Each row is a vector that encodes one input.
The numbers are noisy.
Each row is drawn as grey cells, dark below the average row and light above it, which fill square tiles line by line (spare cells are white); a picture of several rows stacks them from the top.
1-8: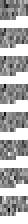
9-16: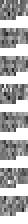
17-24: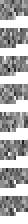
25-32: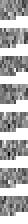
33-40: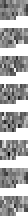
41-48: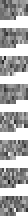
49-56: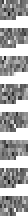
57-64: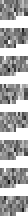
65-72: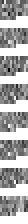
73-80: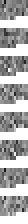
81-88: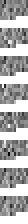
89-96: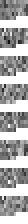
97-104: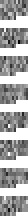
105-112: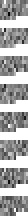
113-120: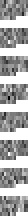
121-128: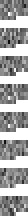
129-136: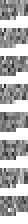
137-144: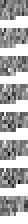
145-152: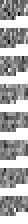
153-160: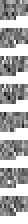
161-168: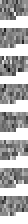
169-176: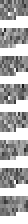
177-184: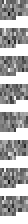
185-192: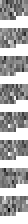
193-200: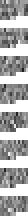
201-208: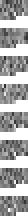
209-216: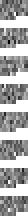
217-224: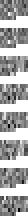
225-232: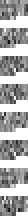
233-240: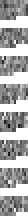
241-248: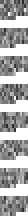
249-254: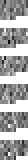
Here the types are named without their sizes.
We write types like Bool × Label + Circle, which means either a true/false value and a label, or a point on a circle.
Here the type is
Label × (List(Line) + Tree).
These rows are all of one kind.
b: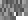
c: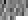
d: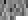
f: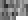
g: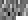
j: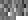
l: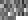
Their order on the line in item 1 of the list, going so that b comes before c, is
l, f, j, g, b, c, d.
